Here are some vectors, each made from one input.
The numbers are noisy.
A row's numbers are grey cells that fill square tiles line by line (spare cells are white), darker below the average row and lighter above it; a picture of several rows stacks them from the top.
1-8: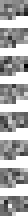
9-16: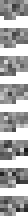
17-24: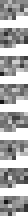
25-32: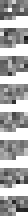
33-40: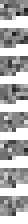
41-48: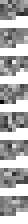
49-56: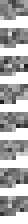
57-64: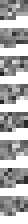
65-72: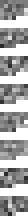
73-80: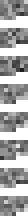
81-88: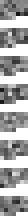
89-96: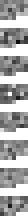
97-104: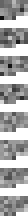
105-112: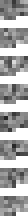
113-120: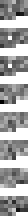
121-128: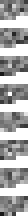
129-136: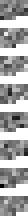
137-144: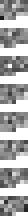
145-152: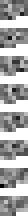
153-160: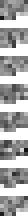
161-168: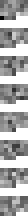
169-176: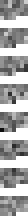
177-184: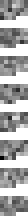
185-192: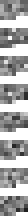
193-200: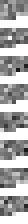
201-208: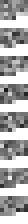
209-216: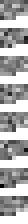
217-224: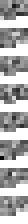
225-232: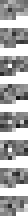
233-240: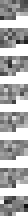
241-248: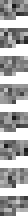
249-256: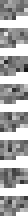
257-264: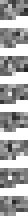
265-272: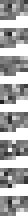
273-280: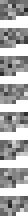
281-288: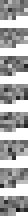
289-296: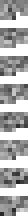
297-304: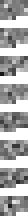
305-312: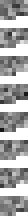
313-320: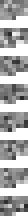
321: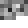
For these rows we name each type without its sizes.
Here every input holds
a true/false value, together with either a point on a line, or a node of a tree.
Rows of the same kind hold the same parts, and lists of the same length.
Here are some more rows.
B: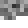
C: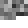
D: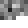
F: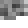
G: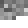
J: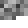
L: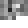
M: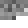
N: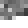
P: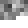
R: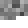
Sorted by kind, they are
B, C, F, G, J, M, R
D, L, N, P

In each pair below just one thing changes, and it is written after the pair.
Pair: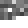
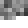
the node of the tree
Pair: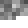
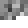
the node of the tree
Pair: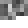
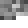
the true/false value
